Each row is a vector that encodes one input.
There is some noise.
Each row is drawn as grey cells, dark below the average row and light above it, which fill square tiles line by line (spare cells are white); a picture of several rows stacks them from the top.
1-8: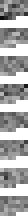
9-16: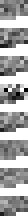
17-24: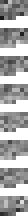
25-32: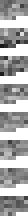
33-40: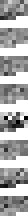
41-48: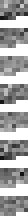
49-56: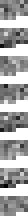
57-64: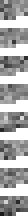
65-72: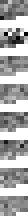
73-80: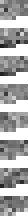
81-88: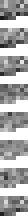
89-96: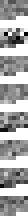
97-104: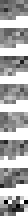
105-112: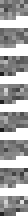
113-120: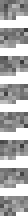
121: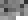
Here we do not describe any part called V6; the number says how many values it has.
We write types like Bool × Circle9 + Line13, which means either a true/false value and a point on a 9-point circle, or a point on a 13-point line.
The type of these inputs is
List2(Line5 × V6).
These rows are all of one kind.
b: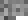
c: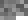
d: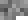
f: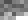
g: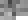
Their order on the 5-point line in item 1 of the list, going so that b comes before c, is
b, d, g, c, f.
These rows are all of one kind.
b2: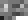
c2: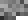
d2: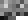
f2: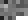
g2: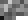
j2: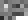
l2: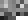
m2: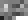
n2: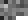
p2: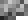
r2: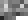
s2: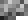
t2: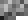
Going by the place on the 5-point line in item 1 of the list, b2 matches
g2 and m2.
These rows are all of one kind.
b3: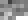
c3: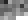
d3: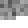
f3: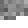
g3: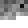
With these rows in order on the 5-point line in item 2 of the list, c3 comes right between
d3 and g3.
